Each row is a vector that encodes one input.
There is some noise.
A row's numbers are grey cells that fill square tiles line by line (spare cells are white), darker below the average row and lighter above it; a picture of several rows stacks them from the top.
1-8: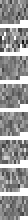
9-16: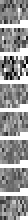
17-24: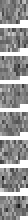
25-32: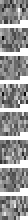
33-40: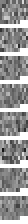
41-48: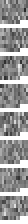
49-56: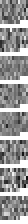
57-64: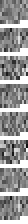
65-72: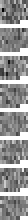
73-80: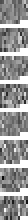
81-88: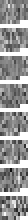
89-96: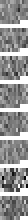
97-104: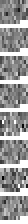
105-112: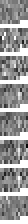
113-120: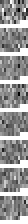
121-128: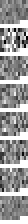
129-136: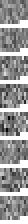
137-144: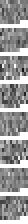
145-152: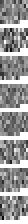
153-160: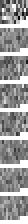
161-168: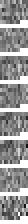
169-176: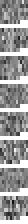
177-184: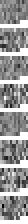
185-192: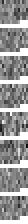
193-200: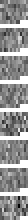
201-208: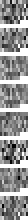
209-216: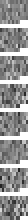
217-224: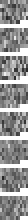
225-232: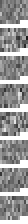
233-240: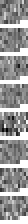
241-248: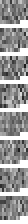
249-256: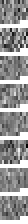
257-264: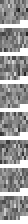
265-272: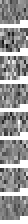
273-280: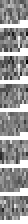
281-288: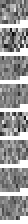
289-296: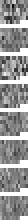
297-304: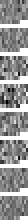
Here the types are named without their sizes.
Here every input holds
either a point on a line, or three true/false values, or a list of points on a circle.
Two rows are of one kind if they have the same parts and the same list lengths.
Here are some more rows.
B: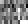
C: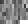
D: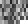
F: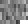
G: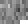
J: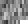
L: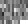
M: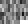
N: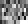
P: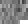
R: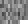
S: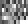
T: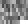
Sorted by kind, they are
B, J, N, S
C, F
D, R
G, P
L, M
T

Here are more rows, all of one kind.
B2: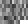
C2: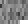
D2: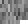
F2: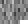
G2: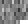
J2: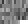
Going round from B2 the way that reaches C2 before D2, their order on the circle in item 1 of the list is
B2, J2, C2, D2, F2, G2.
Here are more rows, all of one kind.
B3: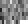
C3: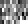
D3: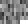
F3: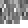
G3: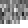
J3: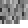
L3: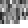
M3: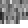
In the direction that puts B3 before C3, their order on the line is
J3, B3, M3, L3, D3, G3, C3, F3.
